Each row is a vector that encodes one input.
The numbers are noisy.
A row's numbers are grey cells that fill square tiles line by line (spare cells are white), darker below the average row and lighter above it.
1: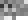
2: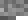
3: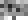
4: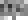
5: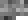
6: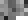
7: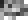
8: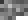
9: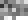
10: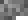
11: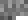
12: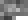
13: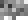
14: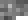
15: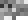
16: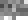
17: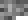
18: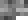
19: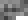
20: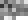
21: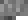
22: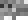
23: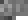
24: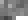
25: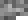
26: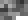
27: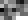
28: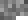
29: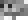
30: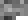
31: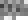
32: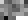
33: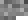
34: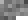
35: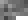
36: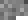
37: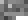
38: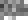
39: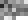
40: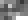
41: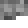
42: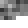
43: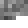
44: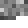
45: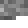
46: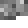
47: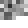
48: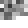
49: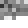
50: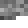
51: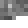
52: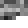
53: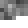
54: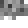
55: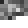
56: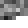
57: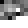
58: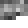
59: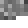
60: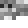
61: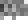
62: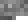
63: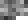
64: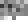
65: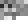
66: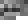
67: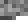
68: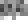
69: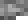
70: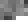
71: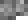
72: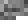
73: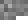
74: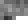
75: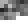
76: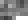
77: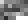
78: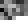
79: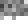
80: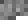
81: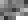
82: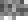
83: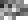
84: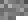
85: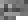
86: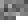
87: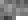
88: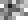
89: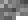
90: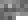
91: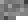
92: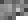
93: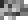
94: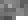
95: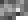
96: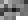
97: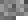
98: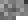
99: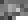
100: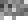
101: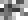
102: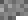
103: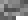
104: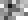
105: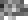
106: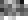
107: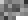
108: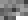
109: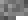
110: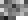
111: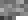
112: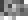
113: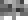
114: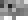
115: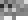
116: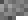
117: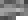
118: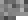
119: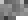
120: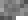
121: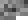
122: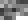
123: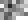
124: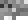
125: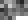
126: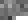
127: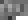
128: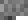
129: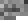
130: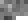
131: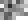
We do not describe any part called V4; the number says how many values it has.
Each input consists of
a list of up to two items, each a true/false value and a value of V4.
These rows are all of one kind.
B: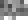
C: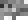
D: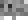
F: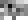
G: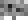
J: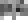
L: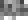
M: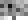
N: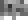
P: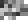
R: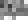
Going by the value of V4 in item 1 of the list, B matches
L, P and R.
